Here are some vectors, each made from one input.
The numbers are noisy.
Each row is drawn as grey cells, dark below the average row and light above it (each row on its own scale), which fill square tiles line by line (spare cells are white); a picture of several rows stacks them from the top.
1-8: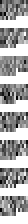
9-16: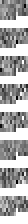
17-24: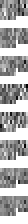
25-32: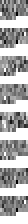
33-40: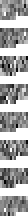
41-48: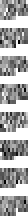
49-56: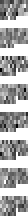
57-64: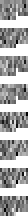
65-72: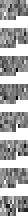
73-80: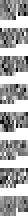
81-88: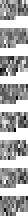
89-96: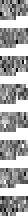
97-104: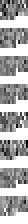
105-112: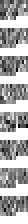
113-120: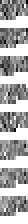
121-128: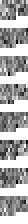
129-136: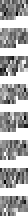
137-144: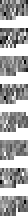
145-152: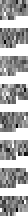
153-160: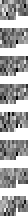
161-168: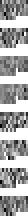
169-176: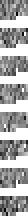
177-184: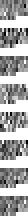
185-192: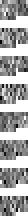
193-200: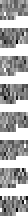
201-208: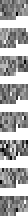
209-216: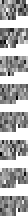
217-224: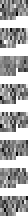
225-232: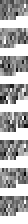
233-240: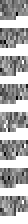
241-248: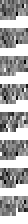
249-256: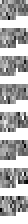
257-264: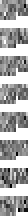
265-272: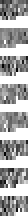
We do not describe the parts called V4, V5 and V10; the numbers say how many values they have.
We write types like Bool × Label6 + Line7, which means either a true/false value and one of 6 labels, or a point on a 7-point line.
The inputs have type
(Bool × V4 × V5 + V10) × (Label11 × Label11 + Unit).
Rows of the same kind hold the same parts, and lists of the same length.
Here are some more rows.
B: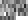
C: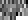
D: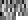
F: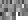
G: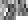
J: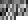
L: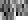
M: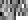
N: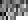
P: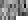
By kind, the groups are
B, G, P
C, L
D, F, M
J, N

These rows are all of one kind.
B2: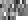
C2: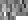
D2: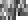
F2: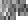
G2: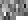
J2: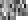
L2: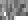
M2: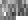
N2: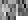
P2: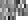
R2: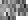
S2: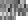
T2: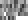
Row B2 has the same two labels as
G2 and J2.
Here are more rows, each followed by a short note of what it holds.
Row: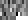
two labels (each one of 11) and a value of V10
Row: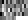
a true/false value, a value of V4 and a value of V5
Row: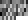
a value of V10
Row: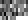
a value of V10
